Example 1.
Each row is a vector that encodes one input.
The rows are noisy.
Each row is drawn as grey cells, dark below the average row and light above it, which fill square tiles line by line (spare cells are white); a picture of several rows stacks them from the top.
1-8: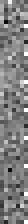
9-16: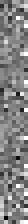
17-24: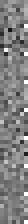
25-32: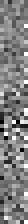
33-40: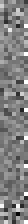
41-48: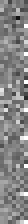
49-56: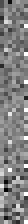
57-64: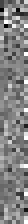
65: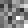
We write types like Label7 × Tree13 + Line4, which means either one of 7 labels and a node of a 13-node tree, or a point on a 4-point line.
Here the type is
Line3 × Line7 + Unit.
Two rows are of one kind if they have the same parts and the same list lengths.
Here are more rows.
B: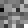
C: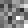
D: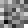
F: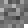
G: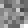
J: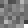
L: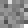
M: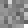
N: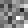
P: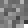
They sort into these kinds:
B, D, F, G, J, L, M, P
C, N

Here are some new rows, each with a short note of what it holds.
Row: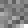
a point on a 3-point line and a point on a 7-point line
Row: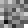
a point on a 3-point line and a point on a 7-point line
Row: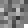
a point on a 3-point line and a point on a 7-point line
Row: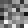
a point on a 3-point line and a point on a 7-point line
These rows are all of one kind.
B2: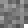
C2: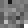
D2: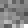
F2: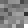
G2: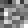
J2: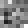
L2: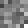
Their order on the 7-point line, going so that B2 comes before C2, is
G2, D2, F2, J2, B2, C2, L2.
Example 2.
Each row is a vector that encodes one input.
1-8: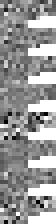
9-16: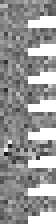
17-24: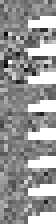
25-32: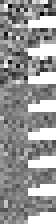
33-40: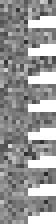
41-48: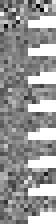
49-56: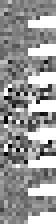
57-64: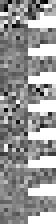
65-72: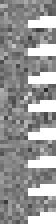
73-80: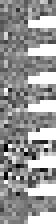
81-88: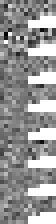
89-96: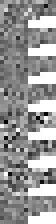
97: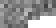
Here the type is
Circle14 + Unit.
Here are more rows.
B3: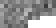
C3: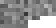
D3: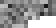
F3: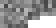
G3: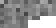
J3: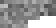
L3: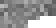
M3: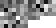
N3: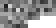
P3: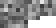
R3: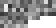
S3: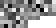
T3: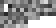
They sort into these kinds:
B3, C3, D3, F3, G3, J3, L3, N3, P3, R3, T3
M3, S3

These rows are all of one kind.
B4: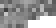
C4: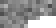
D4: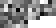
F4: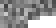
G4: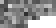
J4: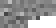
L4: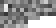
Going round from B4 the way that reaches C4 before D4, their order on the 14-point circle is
B4, C4, L4, G4, D4, J4, F4.
